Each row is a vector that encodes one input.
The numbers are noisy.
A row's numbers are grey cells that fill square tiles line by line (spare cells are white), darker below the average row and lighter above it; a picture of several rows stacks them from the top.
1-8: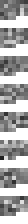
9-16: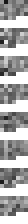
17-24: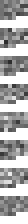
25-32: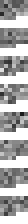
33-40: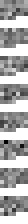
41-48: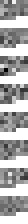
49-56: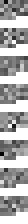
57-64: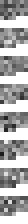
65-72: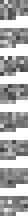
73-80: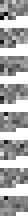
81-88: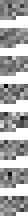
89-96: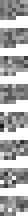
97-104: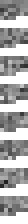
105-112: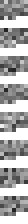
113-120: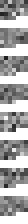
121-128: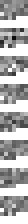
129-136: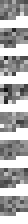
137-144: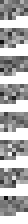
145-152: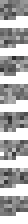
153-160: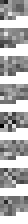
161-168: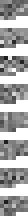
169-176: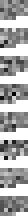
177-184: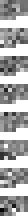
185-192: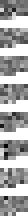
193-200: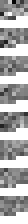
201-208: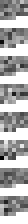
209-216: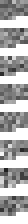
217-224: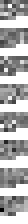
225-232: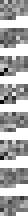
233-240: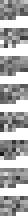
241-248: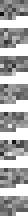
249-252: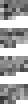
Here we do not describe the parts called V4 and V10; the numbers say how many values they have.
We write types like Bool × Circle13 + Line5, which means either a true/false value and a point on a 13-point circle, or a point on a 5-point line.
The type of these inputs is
(Bool × Bool × Bool + V4) × (Line5 + V10) + Line6.
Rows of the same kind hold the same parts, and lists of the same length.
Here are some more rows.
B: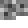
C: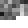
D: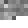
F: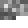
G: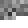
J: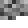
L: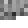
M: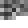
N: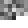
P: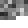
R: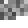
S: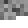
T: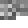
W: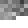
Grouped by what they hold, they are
B, M, N, R
C, F, P
D, S
G, J, L
T, W

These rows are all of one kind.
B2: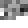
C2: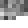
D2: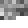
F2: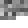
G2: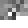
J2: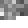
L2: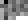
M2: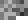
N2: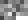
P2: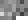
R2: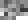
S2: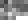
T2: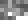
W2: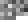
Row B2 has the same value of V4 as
F2, L2, R2 and W2.
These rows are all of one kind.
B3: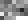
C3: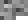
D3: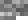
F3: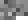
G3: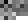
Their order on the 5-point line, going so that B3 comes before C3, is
D3, G3, B3, C3, F3.
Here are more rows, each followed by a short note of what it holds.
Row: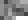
a point on a 5-point line and three true/false values
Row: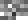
a point on a 5-point line and a value of V4
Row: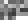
a value of V4 and a value of V10
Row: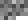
three true/false values and a value of V10
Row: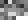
a point on a 5-point line and a value of V4
